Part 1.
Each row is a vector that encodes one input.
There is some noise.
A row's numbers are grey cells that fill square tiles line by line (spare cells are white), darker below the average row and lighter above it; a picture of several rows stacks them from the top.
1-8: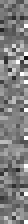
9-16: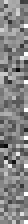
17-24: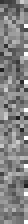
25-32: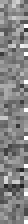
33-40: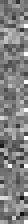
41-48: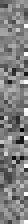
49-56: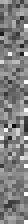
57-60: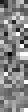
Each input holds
a point on a 6-point circle.
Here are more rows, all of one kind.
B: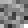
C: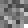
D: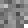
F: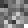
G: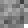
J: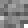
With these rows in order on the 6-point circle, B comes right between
C and F.
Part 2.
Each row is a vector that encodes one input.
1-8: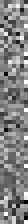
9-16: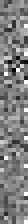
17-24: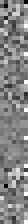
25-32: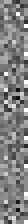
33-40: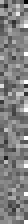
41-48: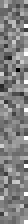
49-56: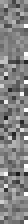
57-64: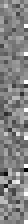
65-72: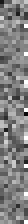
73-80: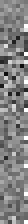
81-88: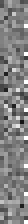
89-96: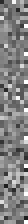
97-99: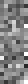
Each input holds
a point on a 6-point circle.
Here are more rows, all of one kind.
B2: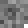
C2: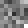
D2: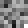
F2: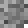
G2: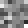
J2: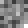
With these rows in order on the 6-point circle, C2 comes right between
B2 and D2.
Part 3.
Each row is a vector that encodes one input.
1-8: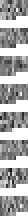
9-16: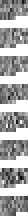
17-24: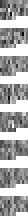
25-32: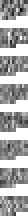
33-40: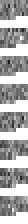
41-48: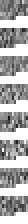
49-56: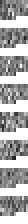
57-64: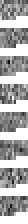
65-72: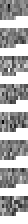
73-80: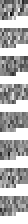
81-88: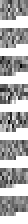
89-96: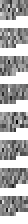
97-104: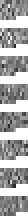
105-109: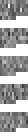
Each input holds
a node of a 13-node tree.
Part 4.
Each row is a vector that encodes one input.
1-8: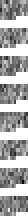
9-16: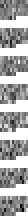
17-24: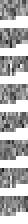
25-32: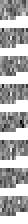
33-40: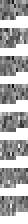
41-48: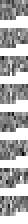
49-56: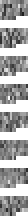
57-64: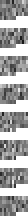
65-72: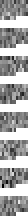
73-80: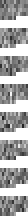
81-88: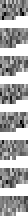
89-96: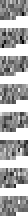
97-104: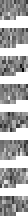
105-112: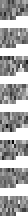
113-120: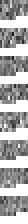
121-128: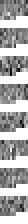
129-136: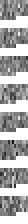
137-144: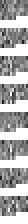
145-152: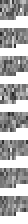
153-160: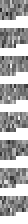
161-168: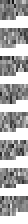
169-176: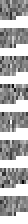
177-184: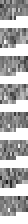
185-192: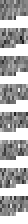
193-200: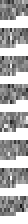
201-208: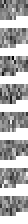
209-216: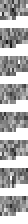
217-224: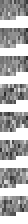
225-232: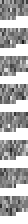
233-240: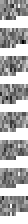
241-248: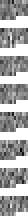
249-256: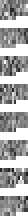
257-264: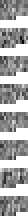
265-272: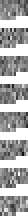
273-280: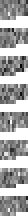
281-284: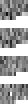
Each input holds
a node of an 8-node tree.
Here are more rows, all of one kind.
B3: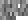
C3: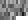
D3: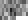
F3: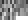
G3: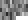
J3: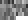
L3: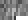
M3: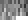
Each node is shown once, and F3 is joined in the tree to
M3.
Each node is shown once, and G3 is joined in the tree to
J3.
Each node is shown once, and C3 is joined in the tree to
B3.
